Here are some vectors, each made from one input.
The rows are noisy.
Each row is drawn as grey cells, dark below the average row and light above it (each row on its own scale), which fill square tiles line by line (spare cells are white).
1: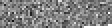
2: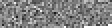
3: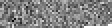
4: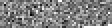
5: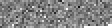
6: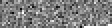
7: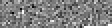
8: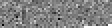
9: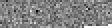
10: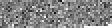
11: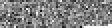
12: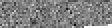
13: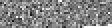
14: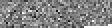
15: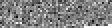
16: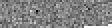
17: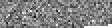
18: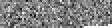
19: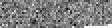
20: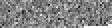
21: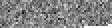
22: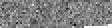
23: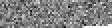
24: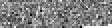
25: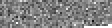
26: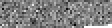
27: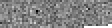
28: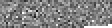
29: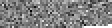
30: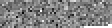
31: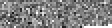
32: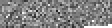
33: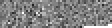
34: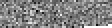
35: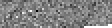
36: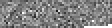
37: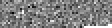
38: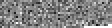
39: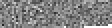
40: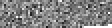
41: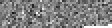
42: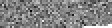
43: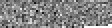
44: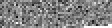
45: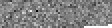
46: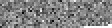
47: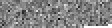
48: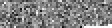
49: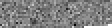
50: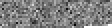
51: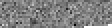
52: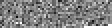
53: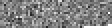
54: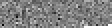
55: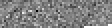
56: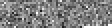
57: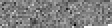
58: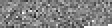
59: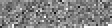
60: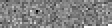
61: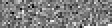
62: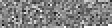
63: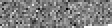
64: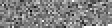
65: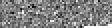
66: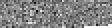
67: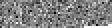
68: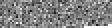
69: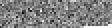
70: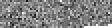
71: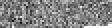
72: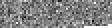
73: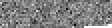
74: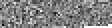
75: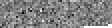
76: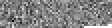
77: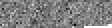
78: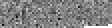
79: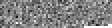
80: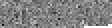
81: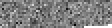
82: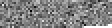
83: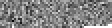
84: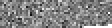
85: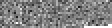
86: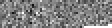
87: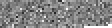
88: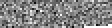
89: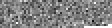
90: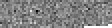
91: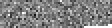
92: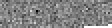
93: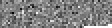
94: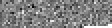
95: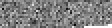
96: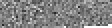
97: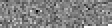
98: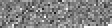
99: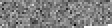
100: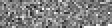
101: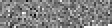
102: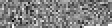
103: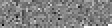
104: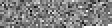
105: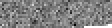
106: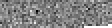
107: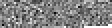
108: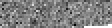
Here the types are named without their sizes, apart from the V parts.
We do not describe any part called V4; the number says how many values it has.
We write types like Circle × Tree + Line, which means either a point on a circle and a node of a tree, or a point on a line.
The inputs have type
Bool × Tree + V4.
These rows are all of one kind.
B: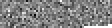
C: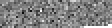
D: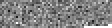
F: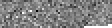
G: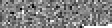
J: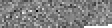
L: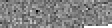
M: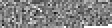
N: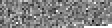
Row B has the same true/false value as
F, G and J.
